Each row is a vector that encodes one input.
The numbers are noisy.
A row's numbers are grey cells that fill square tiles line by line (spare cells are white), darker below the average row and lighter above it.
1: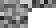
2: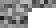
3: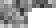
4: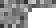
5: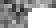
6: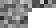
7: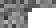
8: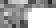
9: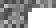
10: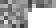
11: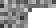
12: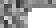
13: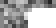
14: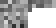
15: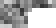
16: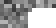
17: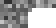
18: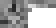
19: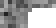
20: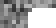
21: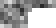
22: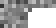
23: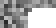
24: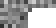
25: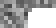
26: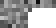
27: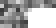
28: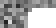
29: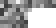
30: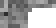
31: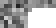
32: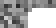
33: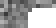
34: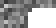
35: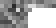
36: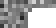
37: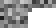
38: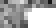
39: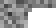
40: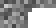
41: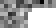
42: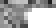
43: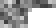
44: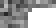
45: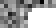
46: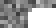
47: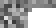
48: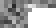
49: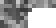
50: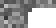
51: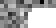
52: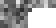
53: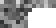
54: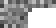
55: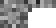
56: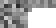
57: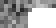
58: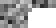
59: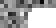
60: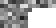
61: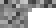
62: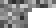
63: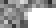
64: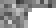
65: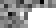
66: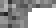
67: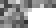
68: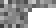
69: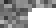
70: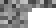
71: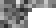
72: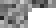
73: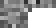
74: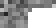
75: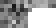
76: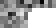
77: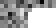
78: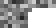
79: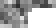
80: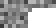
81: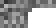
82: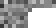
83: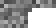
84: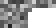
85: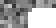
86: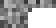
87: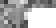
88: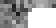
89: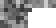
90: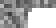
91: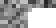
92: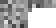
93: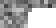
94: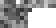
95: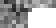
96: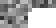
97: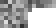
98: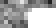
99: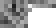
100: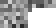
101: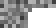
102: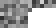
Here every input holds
a node of a 19-node tree.
